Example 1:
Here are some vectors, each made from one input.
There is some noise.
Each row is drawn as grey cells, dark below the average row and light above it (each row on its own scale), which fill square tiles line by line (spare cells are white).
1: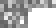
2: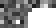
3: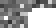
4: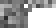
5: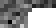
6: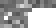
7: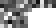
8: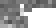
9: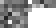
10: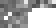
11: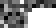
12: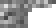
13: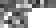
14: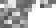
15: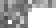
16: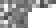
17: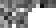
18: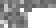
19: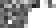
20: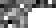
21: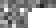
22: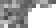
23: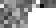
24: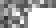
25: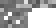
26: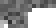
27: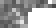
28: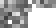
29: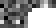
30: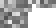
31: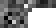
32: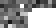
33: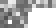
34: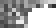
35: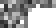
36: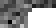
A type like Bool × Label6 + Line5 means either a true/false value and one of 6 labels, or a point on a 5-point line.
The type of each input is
Label7.
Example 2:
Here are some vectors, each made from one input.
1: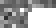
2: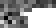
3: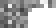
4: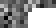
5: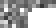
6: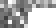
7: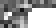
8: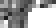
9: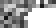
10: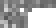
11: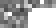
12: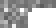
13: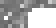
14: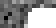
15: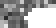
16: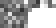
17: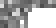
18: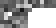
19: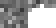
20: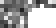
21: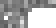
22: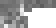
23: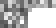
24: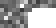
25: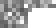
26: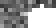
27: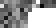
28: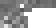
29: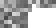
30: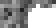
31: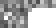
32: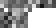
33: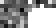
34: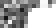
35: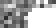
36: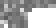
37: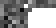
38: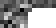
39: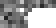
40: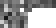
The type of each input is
Label6.
